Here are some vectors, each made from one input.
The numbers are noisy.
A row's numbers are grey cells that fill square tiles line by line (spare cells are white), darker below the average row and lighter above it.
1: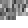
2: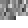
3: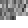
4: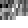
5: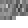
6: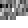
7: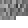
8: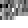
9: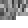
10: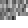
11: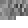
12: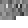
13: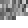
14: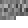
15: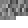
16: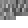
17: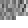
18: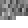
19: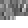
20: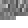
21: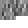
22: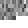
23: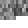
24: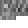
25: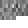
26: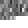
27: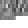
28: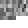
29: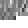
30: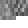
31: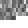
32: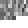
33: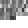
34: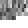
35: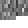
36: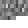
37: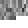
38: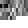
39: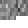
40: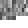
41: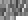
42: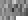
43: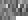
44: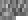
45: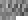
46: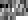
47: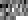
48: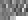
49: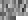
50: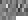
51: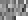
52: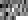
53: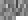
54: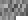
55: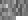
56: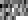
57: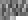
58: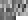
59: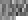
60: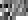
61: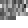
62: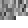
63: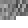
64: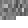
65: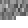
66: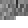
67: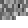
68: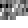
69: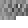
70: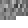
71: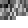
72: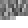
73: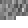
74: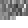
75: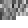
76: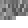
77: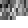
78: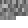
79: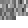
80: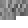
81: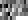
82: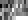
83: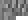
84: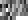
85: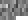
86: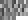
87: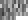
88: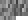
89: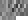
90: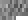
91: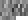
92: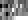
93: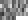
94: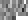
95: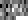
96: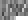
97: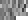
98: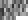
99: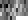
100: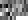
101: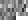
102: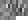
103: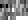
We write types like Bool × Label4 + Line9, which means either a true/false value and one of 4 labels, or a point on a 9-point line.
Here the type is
Bool × Line10 + Label5.
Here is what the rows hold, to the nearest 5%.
About 20% of them hold one of 5 labels. The rest hold a point on a 10-point line and a true/false value.
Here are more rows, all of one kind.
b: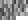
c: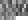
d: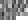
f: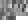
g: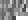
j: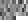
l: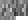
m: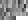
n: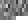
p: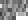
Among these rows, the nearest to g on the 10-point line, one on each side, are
j and m.
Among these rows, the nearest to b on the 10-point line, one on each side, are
c and d.
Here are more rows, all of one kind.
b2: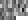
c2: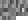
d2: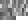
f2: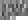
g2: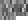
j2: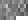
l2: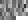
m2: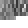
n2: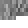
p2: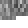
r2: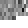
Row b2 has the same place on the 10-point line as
d2, j2, n2 and p2.
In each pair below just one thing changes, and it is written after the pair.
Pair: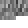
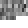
the true/false value
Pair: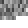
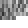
the place on the 10-point line
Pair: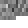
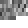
the true/false value
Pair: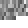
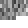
the place on the 10-point line
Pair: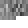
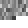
the true/false value
